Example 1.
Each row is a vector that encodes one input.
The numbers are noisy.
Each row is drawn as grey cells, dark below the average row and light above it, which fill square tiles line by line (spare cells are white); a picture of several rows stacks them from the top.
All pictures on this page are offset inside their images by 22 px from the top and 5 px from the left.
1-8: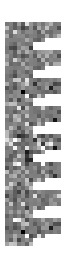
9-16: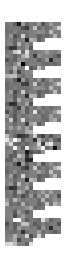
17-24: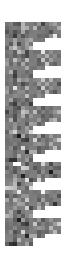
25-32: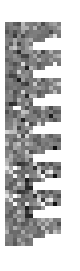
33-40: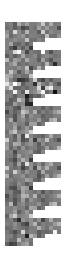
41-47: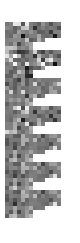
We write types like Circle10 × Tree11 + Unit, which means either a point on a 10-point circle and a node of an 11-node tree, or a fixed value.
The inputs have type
List2(Line5).
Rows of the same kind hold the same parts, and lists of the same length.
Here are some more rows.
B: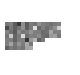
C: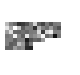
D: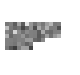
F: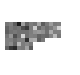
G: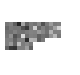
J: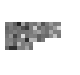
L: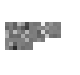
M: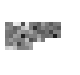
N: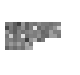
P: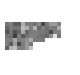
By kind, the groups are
B, F, G, J, N, P
C
D, L, M

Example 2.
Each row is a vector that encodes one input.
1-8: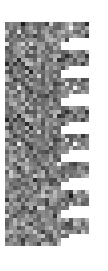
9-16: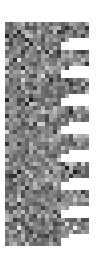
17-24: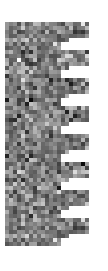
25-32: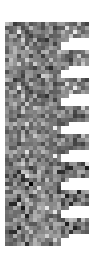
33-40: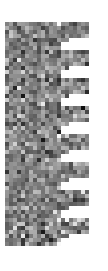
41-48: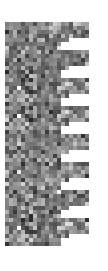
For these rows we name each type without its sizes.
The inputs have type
Bool × Bool × Bool + Line.
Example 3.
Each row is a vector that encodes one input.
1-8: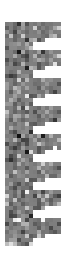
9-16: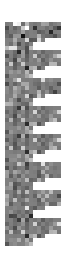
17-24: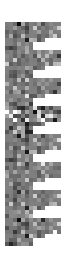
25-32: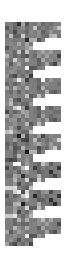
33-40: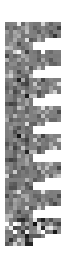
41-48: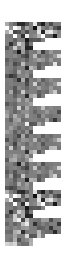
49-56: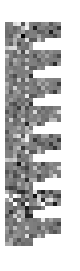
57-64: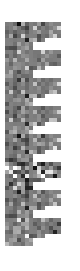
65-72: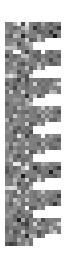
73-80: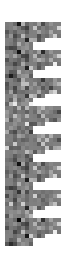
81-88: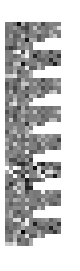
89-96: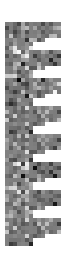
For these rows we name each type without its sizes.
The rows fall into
3 kinds.
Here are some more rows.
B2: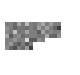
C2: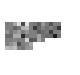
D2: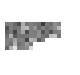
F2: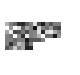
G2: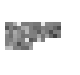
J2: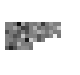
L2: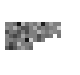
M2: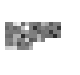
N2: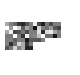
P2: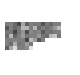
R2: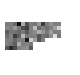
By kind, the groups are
B2, C2, G2, M2
D2, J2, L2, P2, R2
F2, N2

